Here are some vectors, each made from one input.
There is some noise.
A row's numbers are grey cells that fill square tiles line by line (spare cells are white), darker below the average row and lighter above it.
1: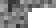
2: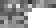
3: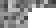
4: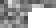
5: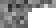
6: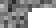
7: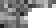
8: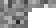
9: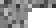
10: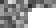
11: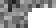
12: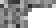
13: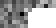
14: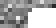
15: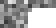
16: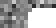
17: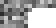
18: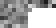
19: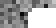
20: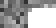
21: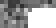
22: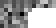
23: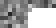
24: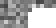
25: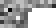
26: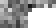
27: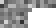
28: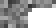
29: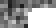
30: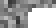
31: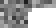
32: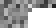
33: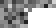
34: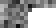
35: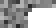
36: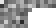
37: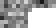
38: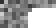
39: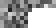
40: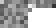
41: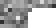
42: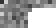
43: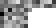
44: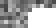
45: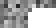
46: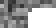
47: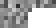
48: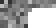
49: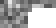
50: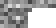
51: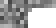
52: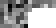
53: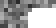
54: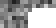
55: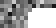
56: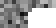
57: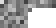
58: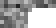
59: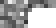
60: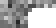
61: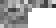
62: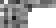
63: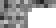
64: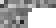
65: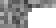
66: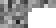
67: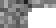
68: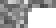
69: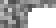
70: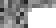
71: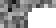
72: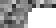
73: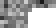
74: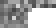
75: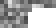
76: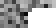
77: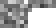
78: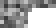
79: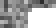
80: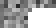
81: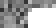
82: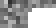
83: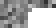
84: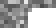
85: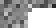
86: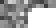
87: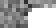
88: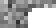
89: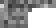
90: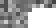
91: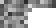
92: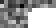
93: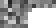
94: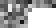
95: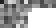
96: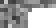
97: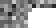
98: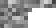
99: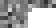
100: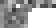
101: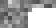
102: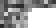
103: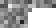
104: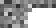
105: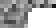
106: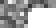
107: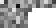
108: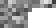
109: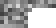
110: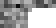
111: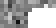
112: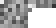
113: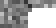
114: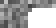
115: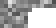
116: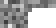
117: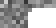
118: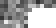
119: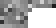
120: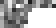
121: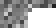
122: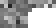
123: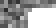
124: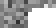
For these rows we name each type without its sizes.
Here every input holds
either four true/false values, or a list of points on a line.
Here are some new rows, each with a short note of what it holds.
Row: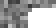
a list of three items
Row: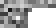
four true/false values
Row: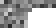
four true/false values
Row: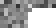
four true/false values
